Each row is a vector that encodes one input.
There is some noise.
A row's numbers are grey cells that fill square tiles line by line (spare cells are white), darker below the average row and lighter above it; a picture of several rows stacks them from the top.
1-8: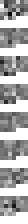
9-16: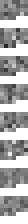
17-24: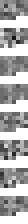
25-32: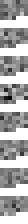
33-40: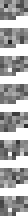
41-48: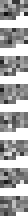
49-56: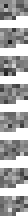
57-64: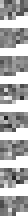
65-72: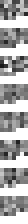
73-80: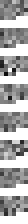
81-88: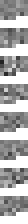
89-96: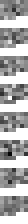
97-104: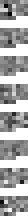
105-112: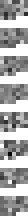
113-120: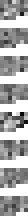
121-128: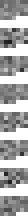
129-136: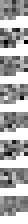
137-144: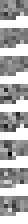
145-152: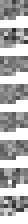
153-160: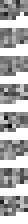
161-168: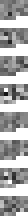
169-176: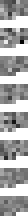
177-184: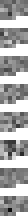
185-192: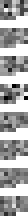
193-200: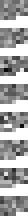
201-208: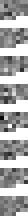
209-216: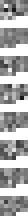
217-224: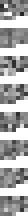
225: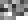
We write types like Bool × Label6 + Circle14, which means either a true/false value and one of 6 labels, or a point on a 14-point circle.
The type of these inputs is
Bool × Bool × Bool + Circle11.
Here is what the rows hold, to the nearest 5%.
About 50% of them hold a point on an 11-point circle. The rest hold three true/false values.
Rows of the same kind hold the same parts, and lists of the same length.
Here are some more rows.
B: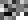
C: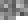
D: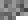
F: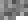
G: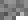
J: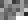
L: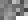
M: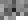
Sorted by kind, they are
B, D, F, G, L, M
C, J

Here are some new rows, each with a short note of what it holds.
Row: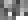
three true/false values
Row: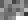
a point on an 11-point circle
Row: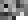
three true/false values
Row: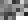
a point on an 11-point circle
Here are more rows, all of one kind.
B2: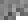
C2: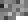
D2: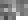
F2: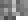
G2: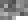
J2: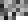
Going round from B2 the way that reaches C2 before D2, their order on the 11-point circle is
B2, F2, C2, G2, D2, J2.
